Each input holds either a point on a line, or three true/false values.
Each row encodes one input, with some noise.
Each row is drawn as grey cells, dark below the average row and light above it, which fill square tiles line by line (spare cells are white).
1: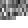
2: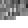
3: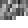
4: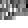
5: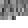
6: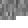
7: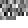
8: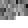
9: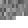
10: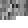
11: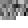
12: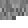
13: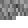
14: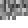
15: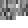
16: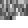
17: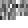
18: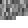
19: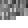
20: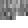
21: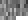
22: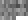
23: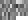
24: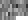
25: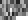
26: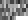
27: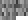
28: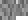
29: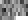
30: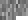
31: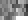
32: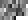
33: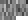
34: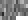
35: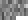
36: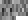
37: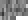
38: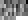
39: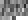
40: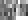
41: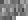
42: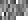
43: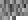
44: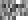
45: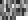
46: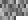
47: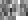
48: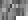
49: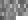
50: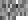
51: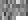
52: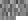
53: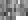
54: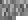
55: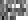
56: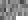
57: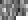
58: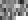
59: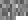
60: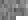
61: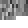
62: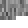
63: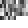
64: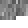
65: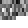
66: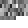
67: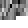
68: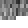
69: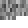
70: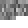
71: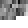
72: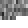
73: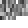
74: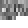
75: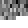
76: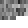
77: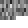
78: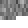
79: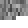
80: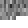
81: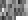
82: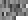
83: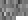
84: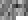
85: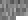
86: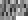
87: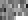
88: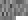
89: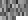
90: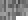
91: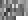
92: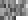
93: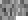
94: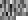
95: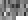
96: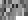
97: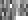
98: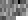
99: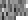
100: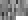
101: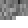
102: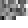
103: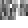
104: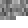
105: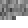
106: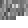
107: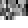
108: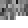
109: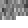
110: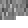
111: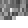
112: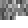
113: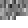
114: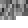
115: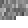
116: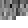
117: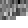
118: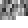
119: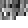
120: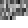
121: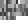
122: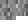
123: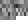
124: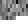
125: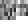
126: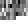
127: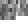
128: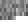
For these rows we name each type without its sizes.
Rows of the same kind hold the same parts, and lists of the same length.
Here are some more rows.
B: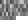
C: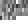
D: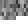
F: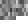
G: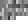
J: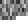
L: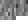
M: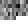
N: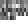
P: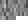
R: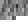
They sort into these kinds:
B, C, G, J, L, M, P, R
D, F, N

